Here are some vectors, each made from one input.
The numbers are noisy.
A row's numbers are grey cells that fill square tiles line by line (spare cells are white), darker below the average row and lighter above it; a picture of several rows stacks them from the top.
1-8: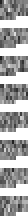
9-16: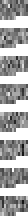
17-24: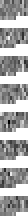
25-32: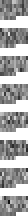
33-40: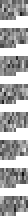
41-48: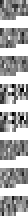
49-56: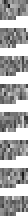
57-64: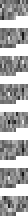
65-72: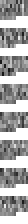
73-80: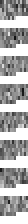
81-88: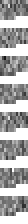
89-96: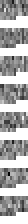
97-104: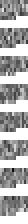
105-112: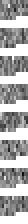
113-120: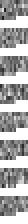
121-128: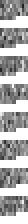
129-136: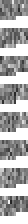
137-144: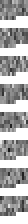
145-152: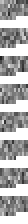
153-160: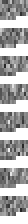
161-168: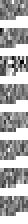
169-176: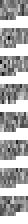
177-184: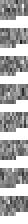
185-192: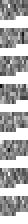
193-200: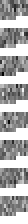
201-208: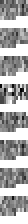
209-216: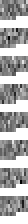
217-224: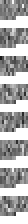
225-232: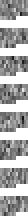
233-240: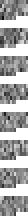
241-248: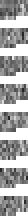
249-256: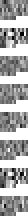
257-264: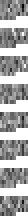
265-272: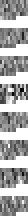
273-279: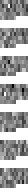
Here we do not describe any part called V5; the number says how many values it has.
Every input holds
a list of up to two items, each a point on a 6-point circle and a value of V5.
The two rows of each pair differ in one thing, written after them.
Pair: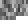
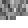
the value of V5 in item 2 of the list
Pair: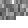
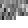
the place on the 6-point circle in item 1 of the list
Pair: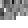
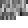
the place on the 6-point circle in item 1 of the list
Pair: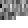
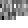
the place on the 6-point circle in item 2 of the list
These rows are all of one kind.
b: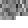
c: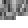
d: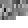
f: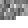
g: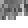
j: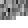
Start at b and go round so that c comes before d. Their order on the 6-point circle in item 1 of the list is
b, g, j, c, f, d.
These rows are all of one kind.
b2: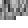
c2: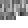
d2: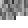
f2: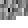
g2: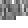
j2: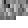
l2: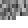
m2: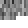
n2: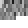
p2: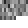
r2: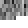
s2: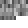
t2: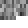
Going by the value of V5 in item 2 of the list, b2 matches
d2 and g2.
